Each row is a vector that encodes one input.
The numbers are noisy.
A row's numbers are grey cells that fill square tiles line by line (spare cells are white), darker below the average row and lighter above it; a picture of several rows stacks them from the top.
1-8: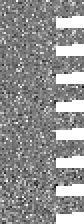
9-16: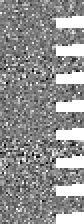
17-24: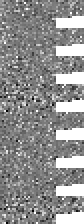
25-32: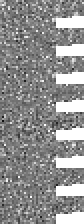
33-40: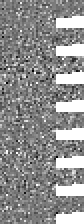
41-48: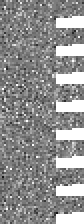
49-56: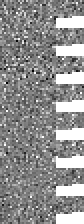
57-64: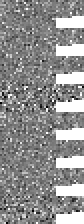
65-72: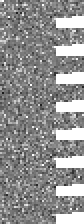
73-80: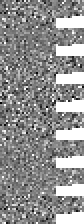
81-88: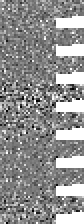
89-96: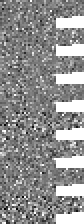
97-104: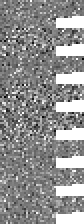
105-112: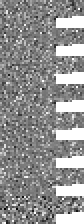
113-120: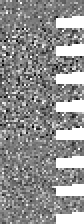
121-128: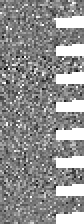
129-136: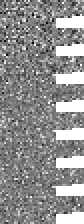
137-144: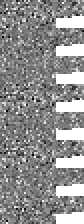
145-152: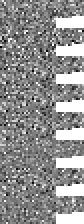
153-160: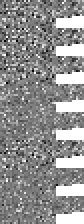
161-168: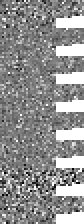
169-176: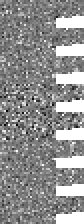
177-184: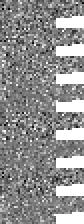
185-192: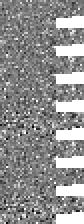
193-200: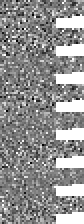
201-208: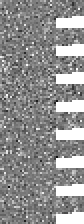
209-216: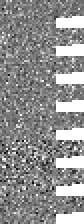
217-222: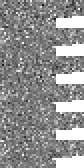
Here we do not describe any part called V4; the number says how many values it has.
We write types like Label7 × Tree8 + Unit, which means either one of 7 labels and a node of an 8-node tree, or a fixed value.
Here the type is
Bool × Bool × Bool + List2(Circle10 × V4).
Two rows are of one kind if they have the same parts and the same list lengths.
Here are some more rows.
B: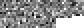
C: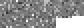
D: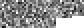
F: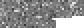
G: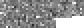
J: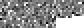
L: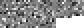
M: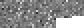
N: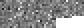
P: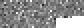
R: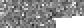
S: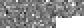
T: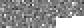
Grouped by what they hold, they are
B, L
C, D, F, G, R, S, T
J
M, N, P

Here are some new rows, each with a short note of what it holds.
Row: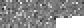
a list of one item
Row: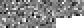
three true/false values
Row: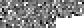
the empty list
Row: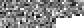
three true/false values
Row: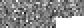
a list of two items
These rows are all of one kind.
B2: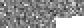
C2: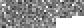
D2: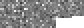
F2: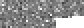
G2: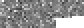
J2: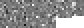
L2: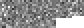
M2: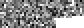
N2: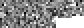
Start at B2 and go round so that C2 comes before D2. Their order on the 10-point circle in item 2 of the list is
B2, G2, J2, F2, M2, C2, N2, L2, D2.
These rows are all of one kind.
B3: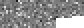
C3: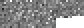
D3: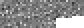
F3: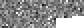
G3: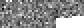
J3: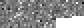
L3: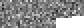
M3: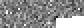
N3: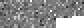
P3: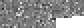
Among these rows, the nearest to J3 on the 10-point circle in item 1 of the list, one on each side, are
B3 and P3.
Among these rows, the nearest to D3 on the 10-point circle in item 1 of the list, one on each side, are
L3 and M3.
